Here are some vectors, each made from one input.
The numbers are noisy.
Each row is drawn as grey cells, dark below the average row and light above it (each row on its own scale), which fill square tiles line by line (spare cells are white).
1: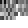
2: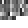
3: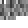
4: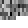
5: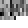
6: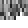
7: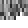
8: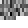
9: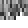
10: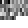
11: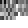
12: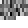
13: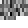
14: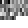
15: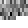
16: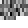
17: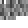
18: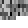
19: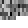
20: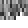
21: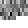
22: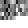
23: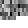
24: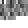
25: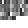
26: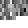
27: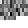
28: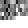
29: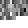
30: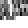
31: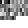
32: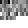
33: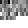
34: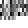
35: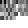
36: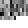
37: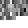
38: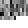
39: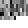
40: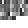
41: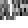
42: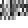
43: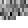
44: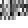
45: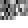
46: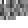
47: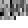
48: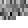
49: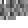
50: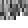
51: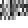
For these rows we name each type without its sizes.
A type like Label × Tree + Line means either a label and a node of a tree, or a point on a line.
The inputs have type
Label + Tree.
